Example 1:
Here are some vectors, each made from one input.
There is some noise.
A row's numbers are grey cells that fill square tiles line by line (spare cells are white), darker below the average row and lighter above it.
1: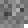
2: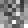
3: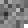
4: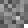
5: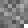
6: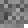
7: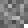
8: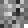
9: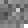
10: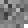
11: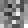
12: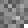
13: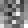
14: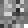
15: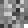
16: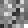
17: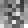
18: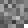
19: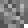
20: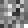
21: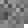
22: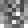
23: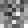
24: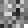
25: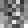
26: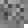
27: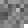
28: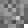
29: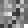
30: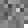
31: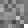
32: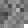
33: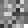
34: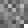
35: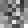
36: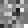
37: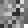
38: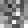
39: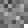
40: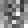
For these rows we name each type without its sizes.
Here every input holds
a point on a line.
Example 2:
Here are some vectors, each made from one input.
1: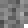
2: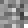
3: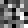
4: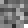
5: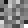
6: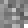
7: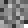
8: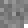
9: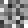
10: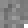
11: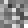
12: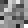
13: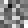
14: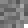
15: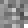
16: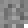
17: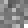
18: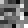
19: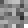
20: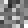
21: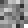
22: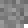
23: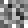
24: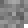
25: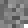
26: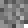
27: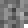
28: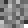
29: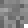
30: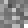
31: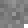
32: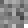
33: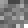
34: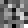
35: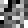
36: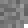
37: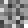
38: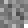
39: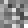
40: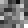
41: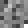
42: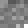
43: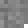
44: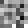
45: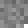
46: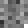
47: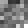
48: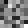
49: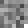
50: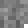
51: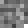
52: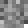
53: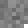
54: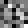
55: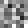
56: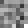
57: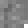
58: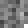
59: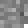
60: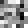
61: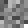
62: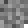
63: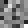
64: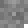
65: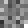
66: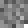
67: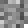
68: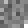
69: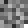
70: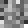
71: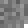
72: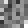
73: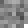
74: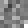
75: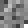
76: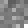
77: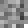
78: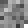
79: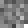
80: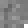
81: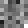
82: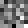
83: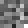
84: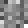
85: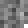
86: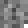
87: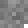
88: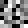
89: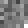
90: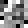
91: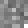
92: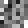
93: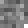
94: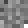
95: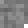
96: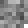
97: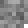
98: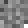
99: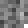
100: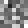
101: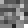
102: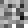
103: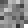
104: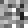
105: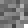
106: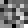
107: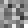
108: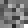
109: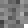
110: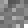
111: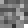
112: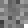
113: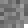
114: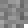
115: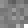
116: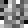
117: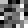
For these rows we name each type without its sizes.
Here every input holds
a point on a line.
